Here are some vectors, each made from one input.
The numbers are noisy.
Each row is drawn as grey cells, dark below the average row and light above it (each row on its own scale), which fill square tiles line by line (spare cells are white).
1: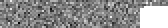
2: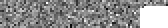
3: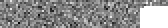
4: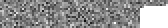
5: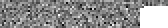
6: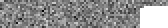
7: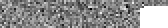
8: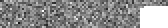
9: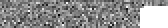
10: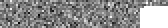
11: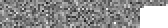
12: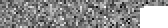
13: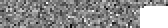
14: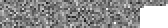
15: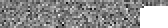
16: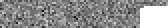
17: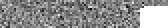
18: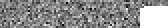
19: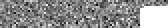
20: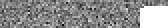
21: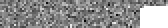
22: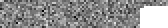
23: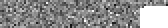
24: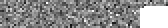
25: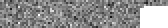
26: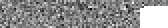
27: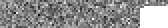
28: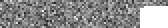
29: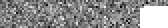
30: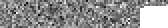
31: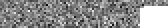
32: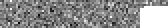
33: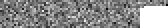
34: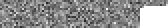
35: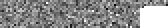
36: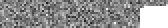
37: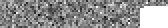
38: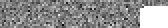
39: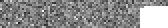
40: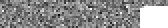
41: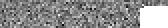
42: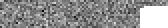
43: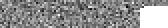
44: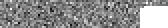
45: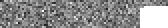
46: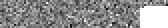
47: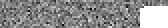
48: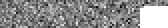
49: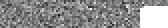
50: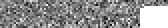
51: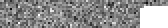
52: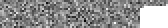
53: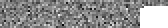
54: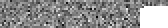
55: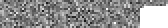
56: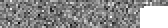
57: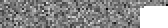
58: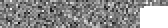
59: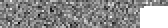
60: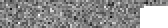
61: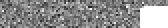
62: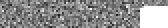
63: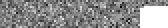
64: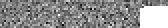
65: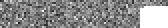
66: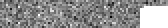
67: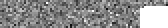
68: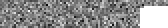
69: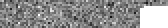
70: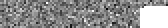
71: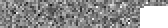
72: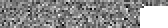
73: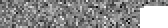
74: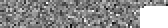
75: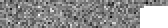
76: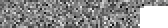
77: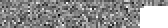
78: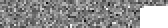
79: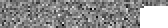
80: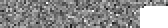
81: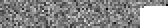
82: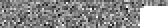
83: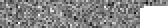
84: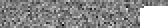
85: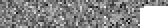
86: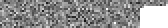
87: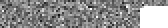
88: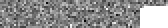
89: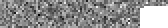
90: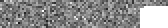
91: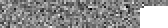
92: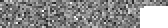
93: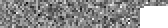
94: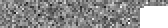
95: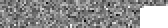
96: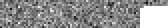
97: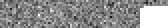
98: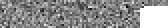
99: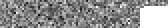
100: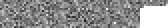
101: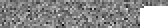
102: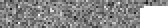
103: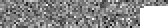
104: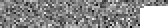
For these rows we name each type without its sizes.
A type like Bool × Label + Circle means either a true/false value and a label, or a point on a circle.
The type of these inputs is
Bool × Bool × Bool × Bool.
